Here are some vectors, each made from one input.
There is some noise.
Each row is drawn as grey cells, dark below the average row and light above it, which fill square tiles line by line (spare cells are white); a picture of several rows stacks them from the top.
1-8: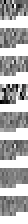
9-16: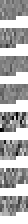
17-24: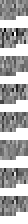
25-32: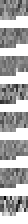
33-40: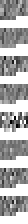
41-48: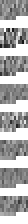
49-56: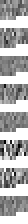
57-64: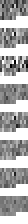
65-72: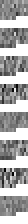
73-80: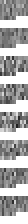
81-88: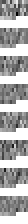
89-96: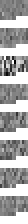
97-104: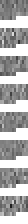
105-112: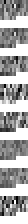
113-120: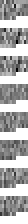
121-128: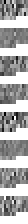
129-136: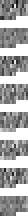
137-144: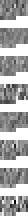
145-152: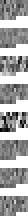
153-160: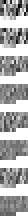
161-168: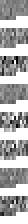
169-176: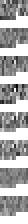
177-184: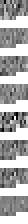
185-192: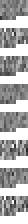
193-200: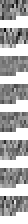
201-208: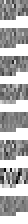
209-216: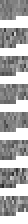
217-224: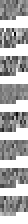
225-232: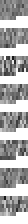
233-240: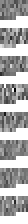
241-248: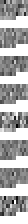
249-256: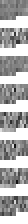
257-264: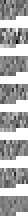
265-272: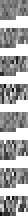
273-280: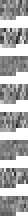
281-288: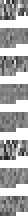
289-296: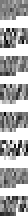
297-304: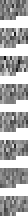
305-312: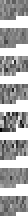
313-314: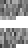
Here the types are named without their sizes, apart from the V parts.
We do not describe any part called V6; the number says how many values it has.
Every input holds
a point on a line, together with either four true/false values, or a value of V6.
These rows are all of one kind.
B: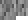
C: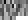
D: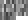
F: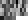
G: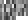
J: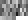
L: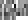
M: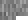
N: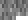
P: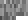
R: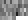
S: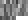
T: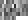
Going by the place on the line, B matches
L and R.
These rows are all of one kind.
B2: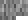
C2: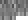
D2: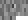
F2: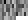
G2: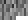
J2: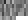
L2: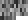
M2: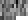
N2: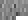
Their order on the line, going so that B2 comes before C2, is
B2, F2, N2, M2, G2, J2, D2, L2, C2.
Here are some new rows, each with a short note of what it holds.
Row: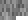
a point on a line and a value of V6
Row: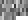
a point on a line and a value of V6
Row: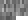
a point on a line and four true/false values
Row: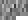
a point on a line and four true/false values
